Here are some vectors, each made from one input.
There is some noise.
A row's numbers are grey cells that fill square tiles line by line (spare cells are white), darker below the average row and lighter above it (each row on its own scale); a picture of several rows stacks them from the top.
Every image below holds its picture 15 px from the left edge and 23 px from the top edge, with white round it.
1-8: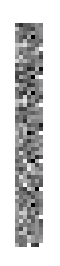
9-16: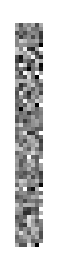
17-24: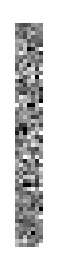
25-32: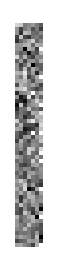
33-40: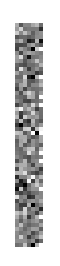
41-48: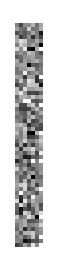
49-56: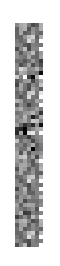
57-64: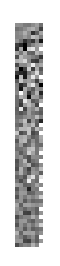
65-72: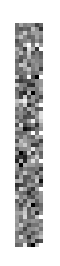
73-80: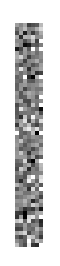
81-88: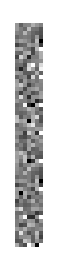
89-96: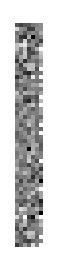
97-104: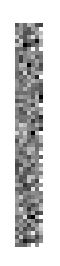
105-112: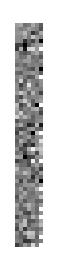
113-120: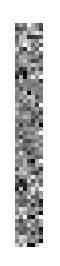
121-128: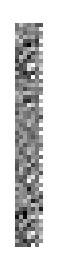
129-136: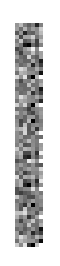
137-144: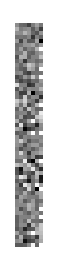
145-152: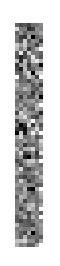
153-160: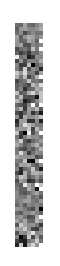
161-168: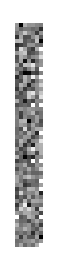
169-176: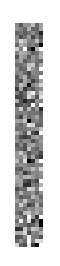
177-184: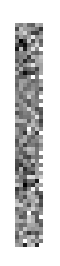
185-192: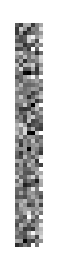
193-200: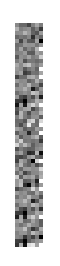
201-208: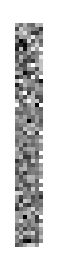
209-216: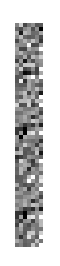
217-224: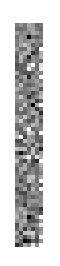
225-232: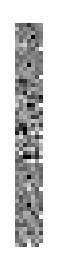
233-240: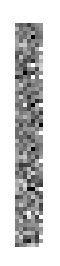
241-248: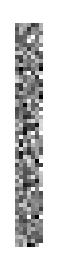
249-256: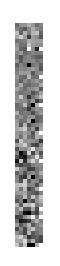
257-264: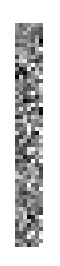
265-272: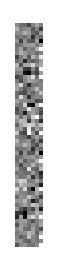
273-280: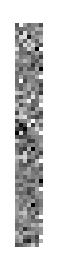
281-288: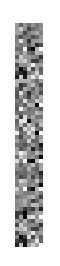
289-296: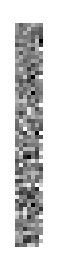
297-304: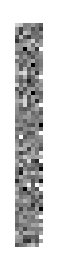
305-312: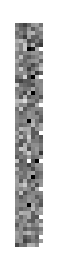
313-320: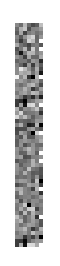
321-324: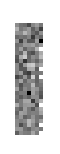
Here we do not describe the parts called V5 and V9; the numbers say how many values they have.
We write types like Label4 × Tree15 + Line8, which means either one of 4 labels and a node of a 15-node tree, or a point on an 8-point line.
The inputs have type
(Line6 + V5) × List2(Line4) + V9 × V9.
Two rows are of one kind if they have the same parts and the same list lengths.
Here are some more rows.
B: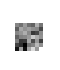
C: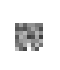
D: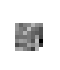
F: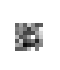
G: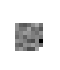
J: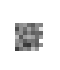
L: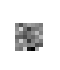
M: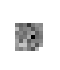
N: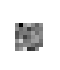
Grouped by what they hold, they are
B
C
D, G
F
J
L, N
M

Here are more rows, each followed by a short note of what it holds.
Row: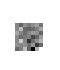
a value of V5, together with a list of two items
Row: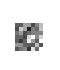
a point on a 6-point line, together with a list of one item
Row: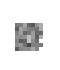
a point on a 6-point line, together with a list of two items
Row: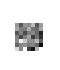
a value of V5, together with a list of two items
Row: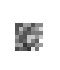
a point on a 6-point line, together with a list of one item
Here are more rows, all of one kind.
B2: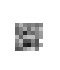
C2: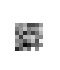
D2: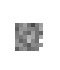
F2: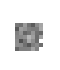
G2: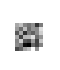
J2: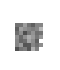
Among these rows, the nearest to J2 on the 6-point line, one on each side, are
C2 and F2.
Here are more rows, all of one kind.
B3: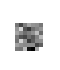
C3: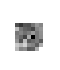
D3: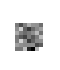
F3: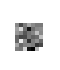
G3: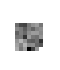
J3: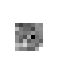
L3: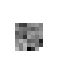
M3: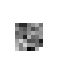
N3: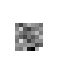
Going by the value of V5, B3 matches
D3, F3 and N3.
